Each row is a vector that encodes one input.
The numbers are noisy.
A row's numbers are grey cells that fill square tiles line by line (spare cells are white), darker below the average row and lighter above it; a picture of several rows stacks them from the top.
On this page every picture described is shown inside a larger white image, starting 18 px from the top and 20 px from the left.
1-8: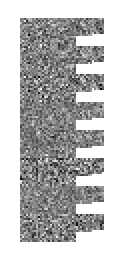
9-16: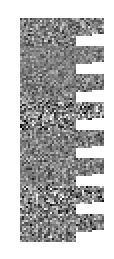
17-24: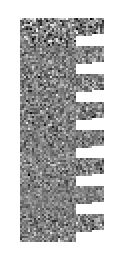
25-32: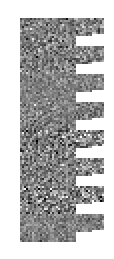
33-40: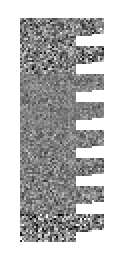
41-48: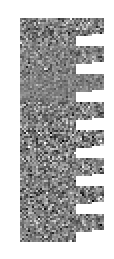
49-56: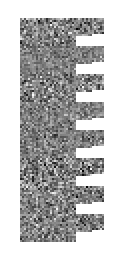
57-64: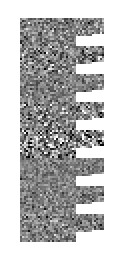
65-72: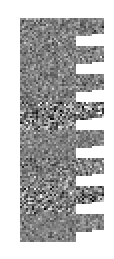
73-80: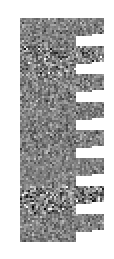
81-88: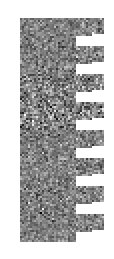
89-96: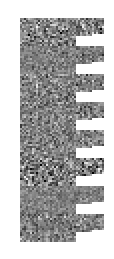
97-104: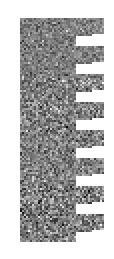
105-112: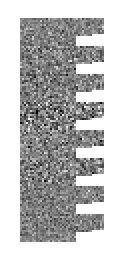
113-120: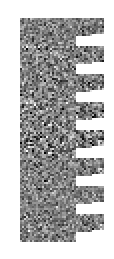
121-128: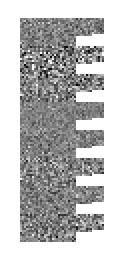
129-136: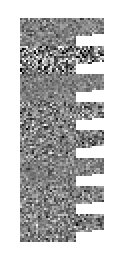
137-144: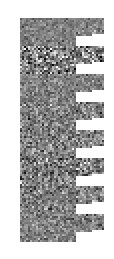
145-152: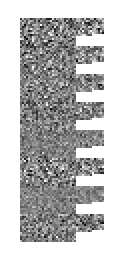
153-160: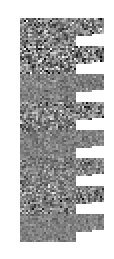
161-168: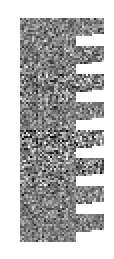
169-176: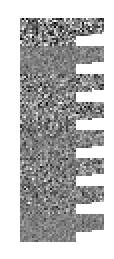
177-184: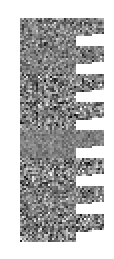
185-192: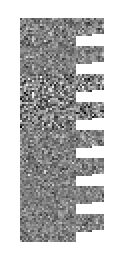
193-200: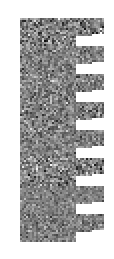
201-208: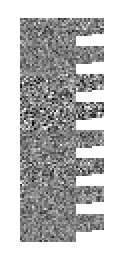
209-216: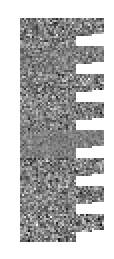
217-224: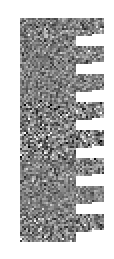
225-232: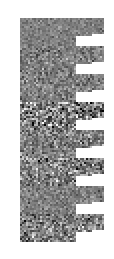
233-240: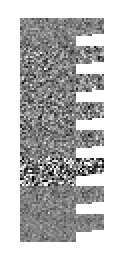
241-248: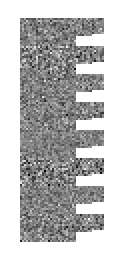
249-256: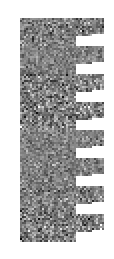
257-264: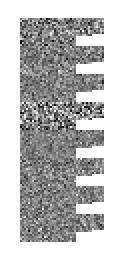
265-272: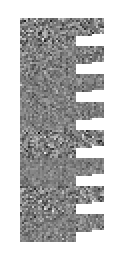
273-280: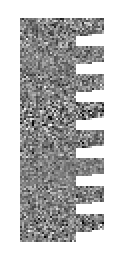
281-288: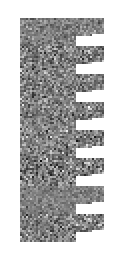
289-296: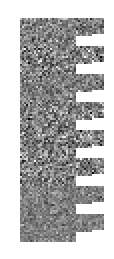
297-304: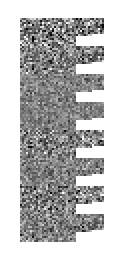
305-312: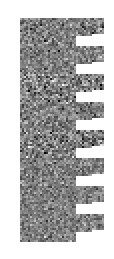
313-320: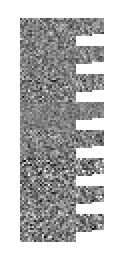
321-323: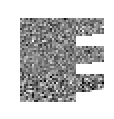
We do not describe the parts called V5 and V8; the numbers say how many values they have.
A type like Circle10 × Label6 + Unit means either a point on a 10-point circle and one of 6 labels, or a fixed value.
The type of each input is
Line9 × (Line9 + V5) × V8 × V8 + List2(Line10).
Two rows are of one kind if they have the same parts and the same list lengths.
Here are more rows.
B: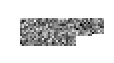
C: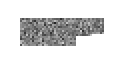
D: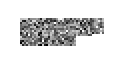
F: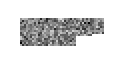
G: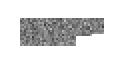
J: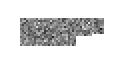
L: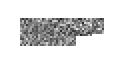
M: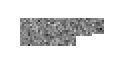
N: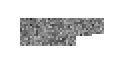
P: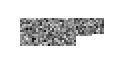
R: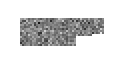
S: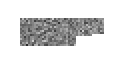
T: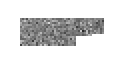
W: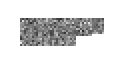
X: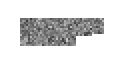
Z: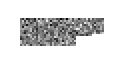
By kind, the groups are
B, G, W
C, F, M, R, T, Z
D, J, S
L, P
N, X

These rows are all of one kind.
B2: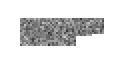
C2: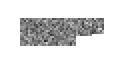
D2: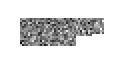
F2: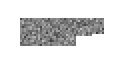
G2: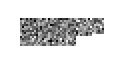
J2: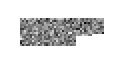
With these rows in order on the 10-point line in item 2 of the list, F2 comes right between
C2 and G2.
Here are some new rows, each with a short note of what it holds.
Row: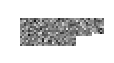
a point on each of two 9-point lines and two values of V8
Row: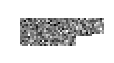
a list of one item
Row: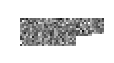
a point on a 9-point line, a value of V5 and two values of V8
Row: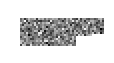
a list of one item
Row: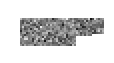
the empty list
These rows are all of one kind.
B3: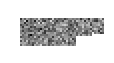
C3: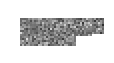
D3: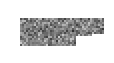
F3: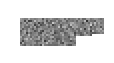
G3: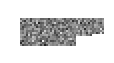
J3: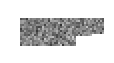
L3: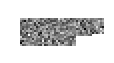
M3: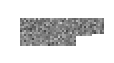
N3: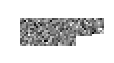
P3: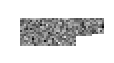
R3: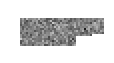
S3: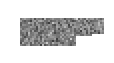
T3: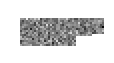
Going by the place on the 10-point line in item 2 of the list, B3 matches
J3, L3, N3 and T3.
